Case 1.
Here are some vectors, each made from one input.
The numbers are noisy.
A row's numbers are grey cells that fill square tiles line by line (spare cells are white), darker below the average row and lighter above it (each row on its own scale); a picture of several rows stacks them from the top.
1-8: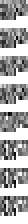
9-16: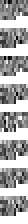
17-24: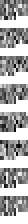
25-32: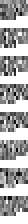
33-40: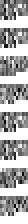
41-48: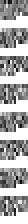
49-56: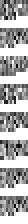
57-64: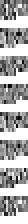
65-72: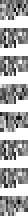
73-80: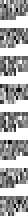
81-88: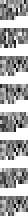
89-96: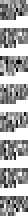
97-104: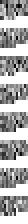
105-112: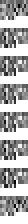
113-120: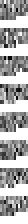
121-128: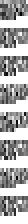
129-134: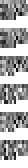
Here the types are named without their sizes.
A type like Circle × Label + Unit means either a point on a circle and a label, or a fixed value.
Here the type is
Line.
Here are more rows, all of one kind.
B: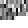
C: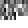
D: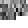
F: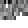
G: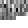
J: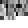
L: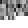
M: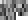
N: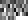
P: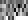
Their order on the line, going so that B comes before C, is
B, G, D, M, C, F, N, P, L, J.
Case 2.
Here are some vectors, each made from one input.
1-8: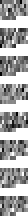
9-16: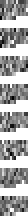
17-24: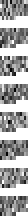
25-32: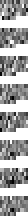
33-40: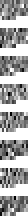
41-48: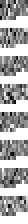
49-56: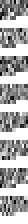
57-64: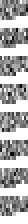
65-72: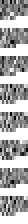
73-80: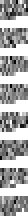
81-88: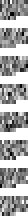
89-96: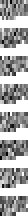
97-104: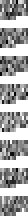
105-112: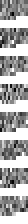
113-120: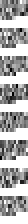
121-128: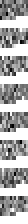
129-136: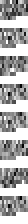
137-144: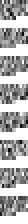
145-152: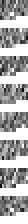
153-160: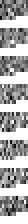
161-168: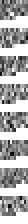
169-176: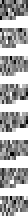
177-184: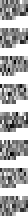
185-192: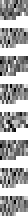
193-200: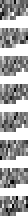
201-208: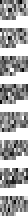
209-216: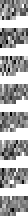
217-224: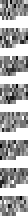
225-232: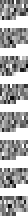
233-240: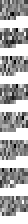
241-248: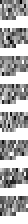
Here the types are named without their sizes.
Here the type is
Bool × Bool × Bool × Bool + Unit.
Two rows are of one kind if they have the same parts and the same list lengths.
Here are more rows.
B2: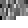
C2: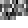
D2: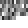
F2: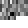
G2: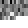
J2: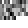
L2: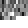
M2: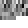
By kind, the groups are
B2, C2, D2, F2, G2, J2, L2
M2

